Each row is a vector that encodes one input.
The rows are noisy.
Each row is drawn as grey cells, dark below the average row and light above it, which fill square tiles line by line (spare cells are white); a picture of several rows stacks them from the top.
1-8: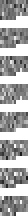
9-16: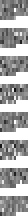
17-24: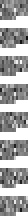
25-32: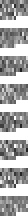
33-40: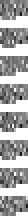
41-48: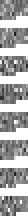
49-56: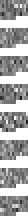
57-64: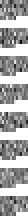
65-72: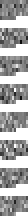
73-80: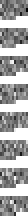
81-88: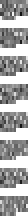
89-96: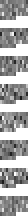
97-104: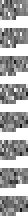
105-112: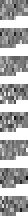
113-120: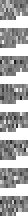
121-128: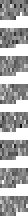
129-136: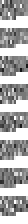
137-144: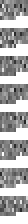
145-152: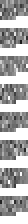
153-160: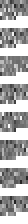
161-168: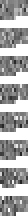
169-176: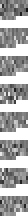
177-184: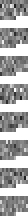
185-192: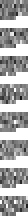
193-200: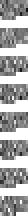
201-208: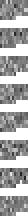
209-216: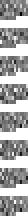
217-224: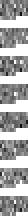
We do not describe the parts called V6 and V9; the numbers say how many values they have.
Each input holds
either a point on a 7-point line, a true/false value and a value of V6, or a value of V9.
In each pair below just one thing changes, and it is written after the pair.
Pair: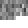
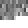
the place on the 7-point line
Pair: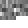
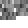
the place on the 7-point line
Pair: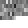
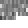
the place on the 7-point line
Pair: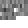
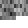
the value of V6
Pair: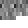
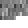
the true/false value
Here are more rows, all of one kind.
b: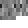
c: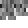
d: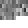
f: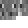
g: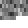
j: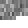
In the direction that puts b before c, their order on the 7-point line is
b, f, j, g, d, c.
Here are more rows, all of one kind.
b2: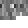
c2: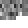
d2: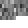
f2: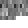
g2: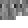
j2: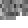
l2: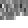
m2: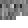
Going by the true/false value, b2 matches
d2 and g2.
